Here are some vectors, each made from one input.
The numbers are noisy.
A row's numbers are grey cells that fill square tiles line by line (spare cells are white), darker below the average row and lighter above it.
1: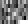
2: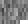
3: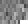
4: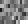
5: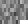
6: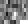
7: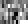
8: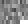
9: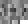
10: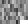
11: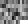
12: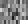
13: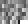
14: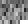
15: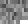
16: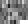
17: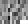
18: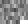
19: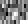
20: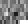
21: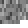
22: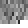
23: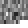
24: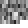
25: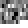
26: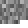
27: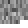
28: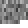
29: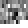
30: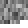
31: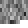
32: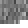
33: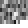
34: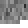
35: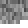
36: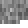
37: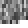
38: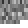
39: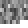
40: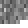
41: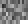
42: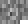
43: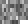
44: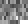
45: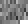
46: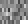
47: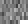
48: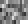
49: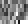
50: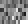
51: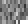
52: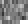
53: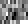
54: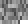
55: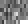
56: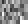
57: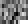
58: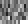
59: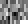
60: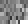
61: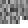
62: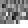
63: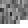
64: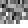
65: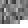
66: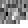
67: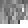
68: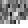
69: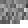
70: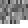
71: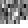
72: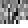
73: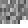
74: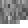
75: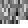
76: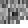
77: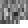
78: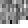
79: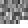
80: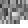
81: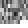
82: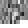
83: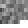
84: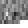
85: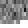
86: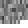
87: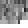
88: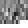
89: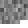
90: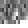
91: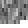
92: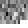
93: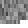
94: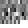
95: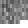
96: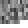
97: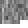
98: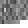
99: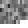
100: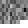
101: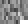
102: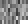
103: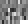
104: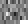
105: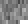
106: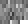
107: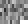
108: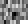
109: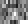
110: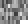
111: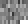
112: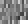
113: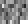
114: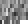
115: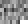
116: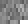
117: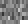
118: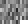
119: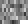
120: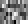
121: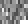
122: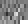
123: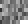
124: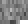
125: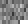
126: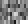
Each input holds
either a point on a 6-point line, or a list of up to two points on an 8-point line.
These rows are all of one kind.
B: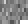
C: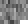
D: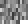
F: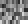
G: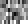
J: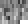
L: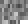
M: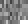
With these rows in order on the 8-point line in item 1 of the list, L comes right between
B and M.
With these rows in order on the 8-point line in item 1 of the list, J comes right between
C and F.
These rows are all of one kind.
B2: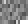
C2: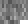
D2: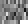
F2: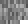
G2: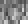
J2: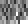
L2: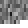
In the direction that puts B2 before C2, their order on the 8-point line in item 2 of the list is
J2, F2, B2, C2, L2, G2, D2.
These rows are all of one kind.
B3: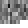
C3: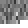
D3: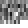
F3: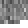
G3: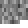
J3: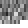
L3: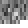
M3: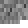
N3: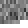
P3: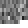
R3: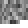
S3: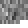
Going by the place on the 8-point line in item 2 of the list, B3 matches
C3, J3, L3 and N3.
